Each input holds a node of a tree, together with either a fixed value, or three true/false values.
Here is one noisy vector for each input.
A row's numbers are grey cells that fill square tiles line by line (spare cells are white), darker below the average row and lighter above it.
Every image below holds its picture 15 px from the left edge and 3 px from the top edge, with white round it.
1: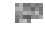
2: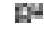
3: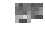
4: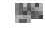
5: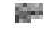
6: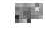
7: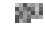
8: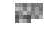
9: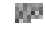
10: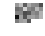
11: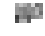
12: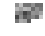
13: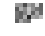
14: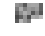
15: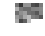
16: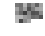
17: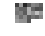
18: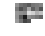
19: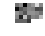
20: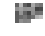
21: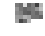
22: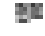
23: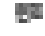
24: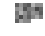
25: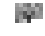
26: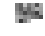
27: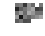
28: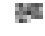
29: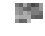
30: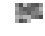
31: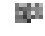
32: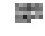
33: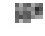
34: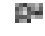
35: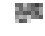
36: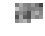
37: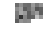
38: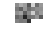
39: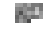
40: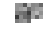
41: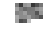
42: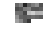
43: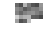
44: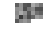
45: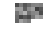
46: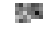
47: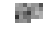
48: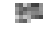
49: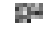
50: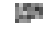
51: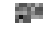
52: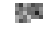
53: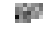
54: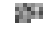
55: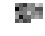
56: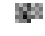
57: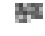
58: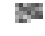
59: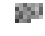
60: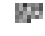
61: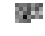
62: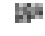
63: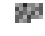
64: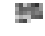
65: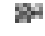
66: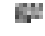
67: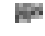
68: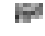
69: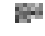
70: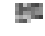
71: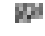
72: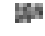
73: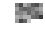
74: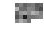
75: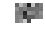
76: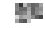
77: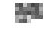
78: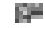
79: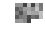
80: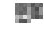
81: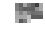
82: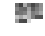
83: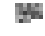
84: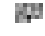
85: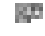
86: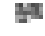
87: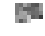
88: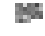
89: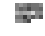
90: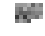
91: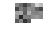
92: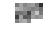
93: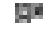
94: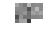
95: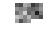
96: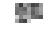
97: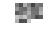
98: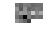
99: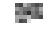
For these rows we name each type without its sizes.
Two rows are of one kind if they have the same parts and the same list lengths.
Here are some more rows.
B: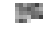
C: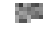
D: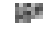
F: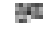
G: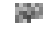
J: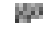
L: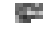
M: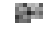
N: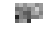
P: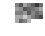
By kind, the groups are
B, C, F, P
D, G, J, L, M, N

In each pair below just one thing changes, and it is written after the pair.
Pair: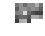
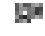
one of the three true/false values
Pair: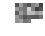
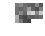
one of the three true/false values
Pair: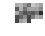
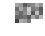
the node of the tree
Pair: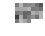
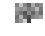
the node of the tree
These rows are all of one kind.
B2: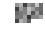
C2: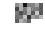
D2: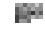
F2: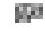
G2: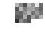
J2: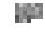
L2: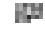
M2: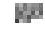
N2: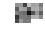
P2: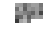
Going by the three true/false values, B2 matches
C2, F2, M2 and P2.
